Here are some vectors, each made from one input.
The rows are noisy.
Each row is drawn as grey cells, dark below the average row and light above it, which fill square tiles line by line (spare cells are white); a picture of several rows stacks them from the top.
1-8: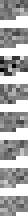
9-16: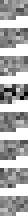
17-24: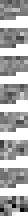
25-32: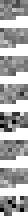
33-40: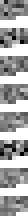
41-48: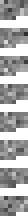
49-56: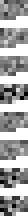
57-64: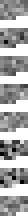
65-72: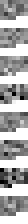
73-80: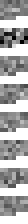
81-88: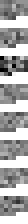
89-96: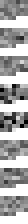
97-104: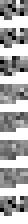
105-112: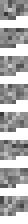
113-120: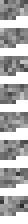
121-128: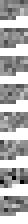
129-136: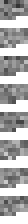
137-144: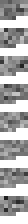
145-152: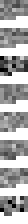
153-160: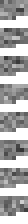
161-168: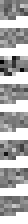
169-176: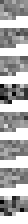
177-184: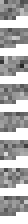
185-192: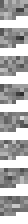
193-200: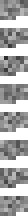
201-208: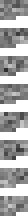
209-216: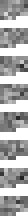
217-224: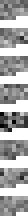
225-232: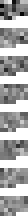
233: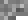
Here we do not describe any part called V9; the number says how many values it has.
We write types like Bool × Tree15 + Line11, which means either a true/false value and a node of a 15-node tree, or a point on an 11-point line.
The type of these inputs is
(Bool × Bool × Bool + V9) × Line5 + Line6.
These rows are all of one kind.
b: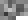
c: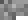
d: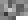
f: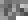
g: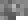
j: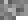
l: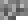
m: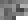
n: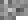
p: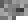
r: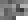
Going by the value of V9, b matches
d, j and n.
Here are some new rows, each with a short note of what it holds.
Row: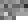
a point on a 5-point line and three true/false values
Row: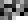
a point on a 6-point line
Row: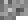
a point on a 5-point line and a value of V9
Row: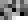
a point on a 6-point line
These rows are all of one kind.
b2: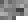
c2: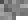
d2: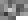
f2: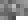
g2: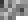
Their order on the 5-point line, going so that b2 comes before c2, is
g2, b2, c2, f2, d2.
